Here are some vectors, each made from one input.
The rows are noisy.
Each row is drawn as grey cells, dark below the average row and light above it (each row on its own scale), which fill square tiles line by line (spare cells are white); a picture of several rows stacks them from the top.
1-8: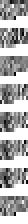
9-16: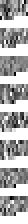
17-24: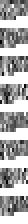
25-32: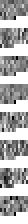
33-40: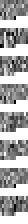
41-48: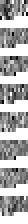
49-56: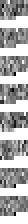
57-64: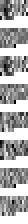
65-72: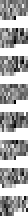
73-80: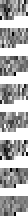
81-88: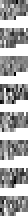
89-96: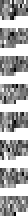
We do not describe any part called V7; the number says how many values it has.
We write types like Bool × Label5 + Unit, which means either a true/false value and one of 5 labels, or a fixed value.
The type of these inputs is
(Bool × Bool × Bool + Unit) × V7 + Line5.
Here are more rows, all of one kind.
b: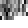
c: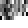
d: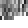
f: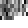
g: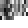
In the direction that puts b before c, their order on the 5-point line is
d, b, f, c, g.
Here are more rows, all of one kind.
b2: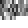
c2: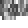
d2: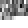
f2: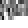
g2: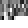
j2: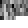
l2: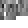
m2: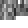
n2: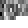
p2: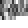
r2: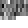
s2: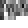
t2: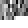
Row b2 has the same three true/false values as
c2 and p2.
